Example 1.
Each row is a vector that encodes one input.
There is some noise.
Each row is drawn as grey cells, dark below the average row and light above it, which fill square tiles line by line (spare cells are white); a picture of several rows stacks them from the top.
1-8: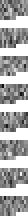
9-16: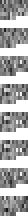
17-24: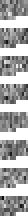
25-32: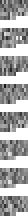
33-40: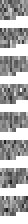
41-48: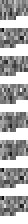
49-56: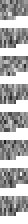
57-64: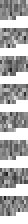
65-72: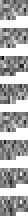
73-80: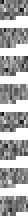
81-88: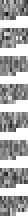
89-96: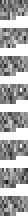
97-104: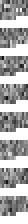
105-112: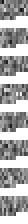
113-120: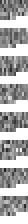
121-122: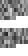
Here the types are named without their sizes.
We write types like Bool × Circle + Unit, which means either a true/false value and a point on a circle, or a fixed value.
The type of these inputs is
Line.
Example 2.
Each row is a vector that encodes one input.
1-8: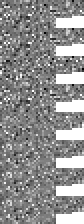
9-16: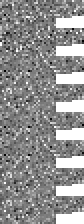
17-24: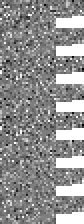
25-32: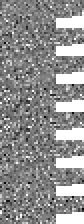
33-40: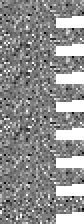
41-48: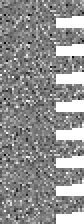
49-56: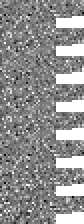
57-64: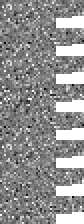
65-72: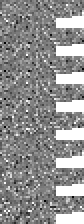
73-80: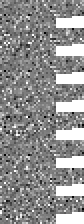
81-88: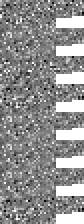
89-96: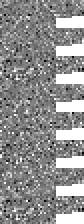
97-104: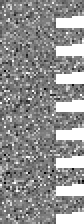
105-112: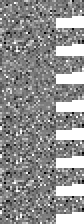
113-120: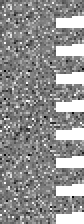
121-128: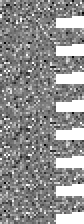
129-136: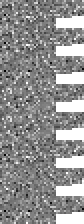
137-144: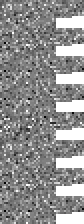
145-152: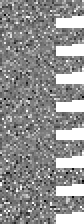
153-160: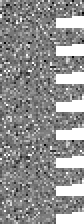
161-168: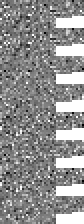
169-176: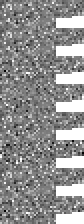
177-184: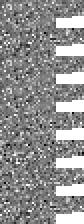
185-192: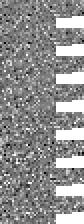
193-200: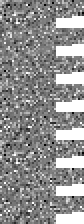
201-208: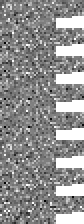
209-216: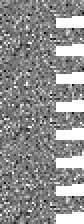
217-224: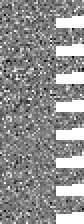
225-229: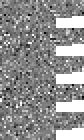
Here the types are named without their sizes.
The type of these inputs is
Bool × Bool × Bool.
